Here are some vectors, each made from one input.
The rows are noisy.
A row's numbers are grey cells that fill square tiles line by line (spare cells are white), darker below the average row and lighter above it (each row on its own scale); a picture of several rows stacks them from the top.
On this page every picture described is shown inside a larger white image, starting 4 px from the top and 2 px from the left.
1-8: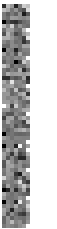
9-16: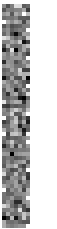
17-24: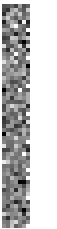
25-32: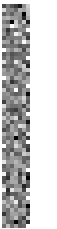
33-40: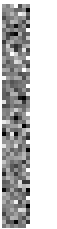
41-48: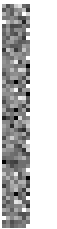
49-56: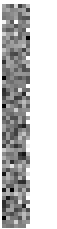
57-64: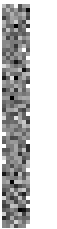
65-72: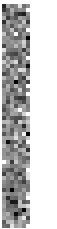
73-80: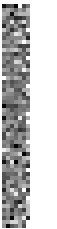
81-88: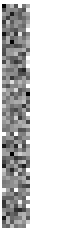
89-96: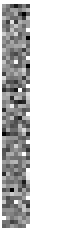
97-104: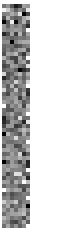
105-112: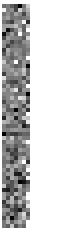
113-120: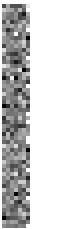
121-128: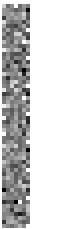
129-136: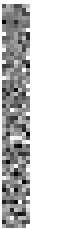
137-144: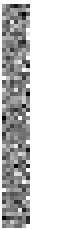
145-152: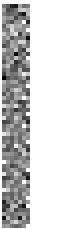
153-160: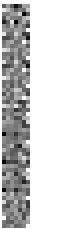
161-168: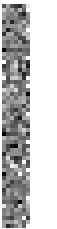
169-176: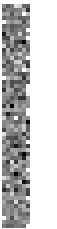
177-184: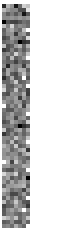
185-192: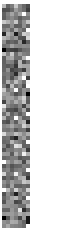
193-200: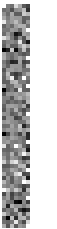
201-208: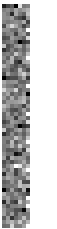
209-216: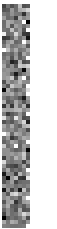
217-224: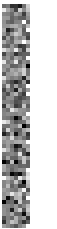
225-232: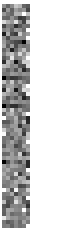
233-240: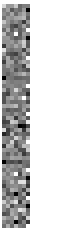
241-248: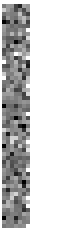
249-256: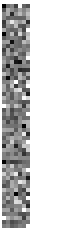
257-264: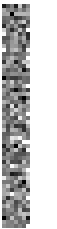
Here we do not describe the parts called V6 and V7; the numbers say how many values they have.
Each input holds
a value of V7, together with either a point on an 11-point circle and a true/false value, or a value of V6.
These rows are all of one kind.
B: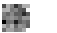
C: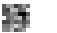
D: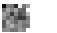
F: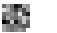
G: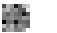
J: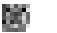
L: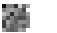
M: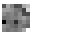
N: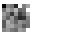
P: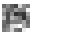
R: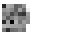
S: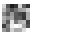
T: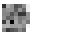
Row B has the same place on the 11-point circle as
D, G, N and S.
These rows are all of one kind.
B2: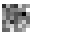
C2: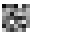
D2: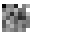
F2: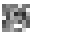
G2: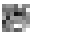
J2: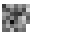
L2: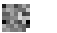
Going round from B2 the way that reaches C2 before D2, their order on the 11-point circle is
B2, F2, L2, G2, J2, C2, D2.
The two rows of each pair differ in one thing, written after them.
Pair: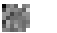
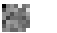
the place on the 11-point circle
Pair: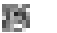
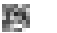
the place on the 11-point circle
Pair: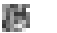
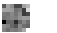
the value of V7
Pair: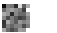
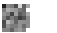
the place on the 11-point circle
